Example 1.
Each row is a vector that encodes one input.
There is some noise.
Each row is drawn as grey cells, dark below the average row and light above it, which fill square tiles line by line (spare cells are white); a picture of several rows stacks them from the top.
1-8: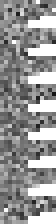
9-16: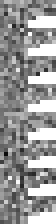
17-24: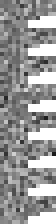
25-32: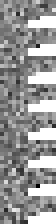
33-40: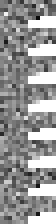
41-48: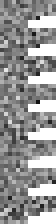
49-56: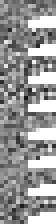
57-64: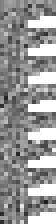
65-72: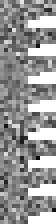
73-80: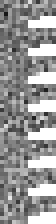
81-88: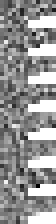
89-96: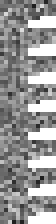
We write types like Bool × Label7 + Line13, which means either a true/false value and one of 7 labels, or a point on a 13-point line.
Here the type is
Circle17.
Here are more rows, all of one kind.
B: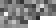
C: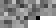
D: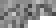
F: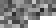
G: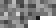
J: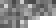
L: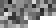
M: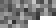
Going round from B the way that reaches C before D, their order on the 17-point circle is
B, G, C, J, D, M, F, L.
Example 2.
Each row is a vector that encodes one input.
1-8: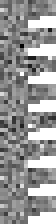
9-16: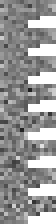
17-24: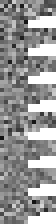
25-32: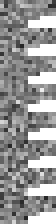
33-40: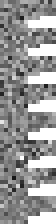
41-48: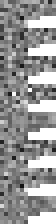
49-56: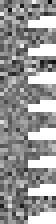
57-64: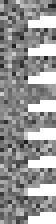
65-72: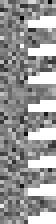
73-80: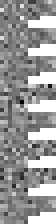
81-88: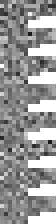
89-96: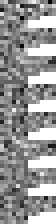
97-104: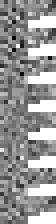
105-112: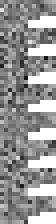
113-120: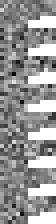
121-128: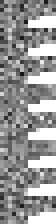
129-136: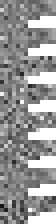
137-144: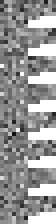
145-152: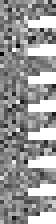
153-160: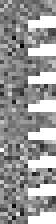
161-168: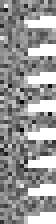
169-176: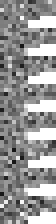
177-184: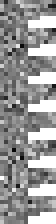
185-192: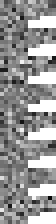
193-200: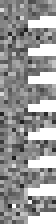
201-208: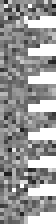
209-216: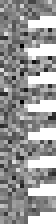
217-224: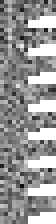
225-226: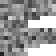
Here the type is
Circle8.
